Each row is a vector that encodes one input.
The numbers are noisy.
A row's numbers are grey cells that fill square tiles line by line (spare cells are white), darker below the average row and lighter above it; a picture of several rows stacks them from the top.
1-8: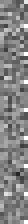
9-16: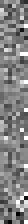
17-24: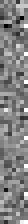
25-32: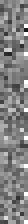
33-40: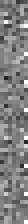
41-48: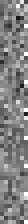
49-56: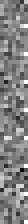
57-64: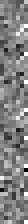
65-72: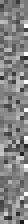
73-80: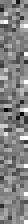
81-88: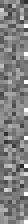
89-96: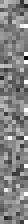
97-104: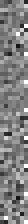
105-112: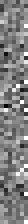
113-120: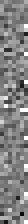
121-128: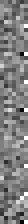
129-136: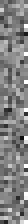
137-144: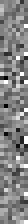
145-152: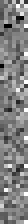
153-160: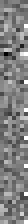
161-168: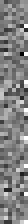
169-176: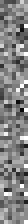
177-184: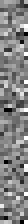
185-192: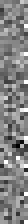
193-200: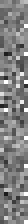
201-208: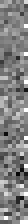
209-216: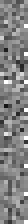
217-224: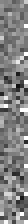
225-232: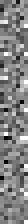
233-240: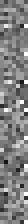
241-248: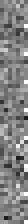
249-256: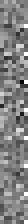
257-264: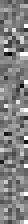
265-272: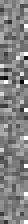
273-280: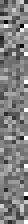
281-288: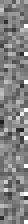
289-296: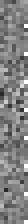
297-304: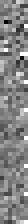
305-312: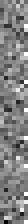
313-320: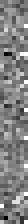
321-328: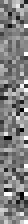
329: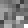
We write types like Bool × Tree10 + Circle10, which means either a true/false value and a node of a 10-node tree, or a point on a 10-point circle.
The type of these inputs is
Line12.
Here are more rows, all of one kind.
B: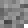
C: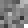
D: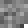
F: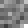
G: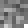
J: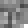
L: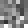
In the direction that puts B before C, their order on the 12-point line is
J, B, F, C, D, G, L.
